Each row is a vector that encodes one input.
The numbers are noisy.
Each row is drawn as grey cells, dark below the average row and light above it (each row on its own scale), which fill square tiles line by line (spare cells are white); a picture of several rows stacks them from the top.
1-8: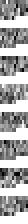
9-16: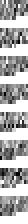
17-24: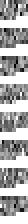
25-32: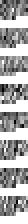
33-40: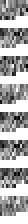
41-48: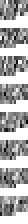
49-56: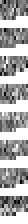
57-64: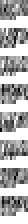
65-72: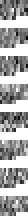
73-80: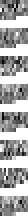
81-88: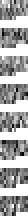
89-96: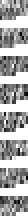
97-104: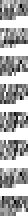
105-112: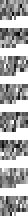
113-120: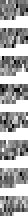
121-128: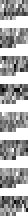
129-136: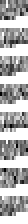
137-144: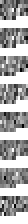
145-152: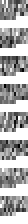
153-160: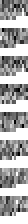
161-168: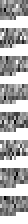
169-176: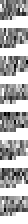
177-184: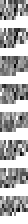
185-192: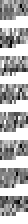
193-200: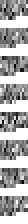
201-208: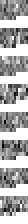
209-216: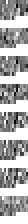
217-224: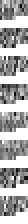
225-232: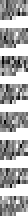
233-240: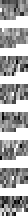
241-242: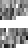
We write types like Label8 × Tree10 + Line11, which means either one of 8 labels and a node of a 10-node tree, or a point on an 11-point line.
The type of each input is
Bool × (Line15 + Tree10) + Line9.
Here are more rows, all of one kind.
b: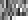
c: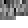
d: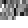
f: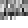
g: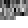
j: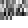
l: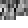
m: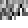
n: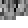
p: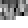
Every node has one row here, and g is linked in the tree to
b and c.
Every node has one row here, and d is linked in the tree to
f and j.
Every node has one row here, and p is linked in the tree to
b, j and n.
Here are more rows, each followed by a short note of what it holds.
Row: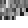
a point on a 15-point line and a true/false value
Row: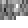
a point on a 15-point line and a true/false value
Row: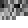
a point on a 9-point line
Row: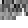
a point on a 9-point line
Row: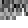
a point on a 9-point line
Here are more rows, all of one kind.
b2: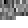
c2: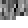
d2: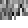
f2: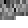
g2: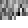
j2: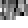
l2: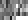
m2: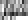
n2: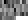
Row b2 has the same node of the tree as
f2 and n2.
